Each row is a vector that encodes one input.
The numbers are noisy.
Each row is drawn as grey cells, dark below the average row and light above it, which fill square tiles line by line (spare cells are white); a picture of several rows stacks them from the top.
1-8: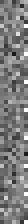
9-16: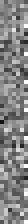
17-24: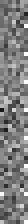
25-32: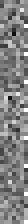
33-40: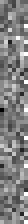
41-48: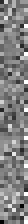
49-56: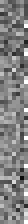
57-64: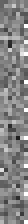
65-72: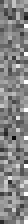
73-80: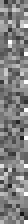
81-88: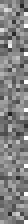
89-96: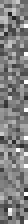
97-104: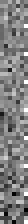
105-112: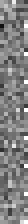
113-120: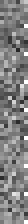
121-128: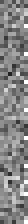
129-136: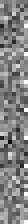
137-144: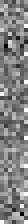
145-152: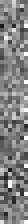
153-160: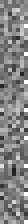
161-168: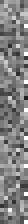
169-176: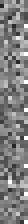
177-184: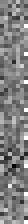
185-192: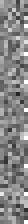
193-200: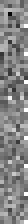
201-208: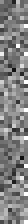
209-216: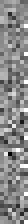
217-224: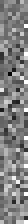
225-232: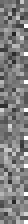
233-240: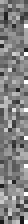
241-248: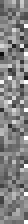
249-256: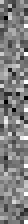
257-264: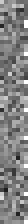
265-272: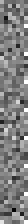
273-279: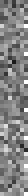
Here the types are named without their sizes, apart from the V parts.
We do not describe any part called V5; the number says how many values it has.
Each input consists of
either a point on a circle, or a list of items, each a true/false value and a value of V5.
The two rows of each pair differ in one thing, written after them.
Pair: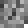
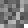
the value of V5 in item 2 of the list
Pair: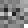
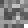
the value of V5 in item 2 of the list
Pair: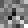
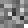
the value of V5 in item 1 of the list
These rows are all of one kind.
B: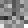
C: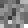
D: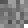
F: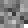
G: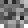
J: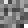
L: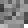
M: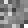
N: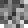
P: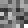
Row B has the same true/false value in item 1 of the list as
D, G and P.
